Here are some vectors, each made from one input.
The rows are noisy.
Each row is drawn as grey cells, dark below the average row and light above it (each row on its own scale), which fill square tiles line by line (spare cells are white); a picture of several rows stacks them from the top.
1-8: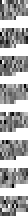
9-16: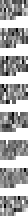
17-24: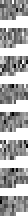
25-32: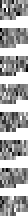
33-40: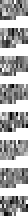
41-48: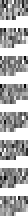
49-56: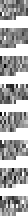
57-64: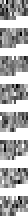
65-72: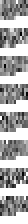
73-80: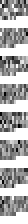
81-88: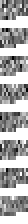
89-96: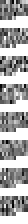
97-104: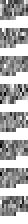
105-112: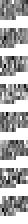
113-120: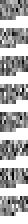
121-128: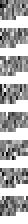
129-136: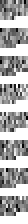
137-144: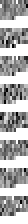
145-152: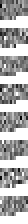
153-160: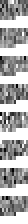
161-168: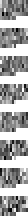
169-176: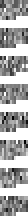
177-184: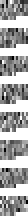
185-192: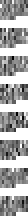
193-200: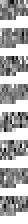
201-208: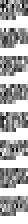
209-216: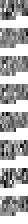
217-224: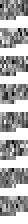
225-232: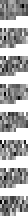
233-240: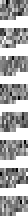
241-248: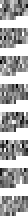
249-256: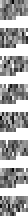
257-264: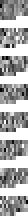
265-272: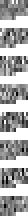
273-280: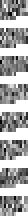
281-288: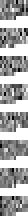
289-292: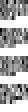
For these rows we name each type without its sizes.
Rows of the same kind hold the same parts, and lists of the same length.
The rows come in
2 kinds.
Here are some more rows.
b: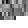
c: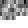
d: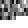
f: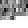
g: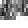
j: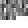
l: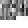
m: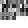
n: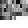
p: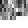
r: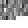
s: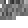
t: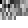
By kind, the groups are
b
c, d, f, g, j, l, m, n, p, r, s, t

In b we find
a fixed value.
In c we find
three labels.
